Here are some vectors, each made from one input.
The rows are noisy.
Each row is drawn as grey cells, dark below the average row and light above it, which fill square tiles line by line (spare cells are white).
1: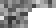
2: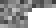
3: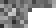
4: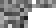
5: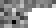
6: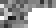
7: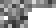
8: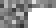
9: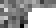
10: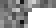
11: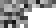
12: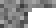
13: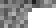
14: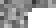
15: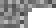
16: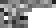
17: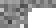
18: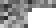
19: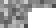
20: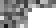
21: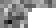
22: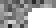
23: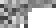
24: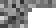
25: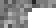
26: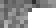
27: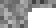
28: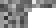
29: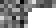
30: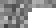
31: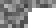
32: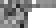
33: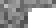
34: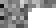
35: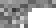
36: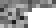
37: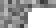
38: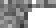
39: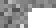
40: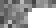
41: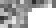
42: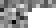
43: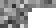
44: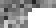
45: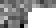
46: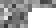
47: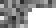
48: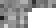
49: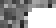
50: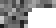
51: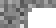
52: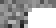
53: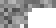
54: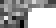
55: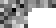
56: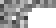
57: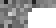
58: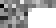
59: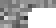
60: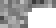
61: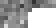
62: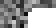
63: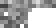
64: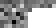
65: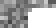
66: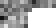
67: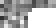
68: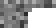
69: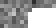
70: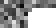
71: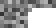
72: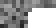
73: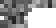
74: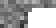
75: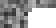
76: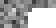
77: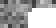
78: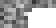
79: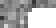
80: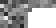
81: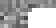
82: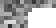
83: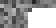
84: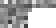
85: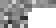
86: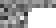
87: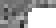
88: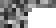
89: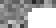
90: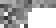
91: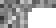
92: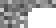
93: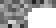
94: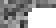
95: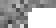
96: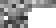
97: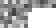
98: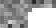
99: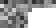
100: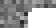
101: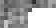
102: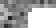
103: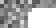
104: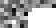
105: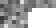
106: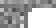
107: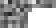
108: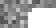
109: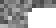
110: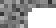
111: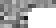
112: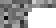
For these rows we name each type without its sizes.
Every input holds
a label, together with either a point on a circle and a true/false value, or a fixed value.
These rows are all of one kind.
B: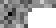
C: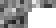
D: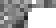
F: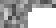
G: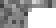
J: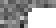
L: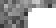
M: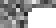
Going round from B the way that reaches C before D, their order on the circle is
B, L, C, G, D, M, J, F.
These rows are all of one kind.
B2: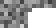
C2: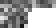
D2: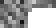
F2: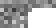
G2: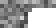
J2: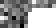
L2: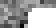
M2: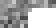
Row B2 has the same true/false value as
F2 and M2.
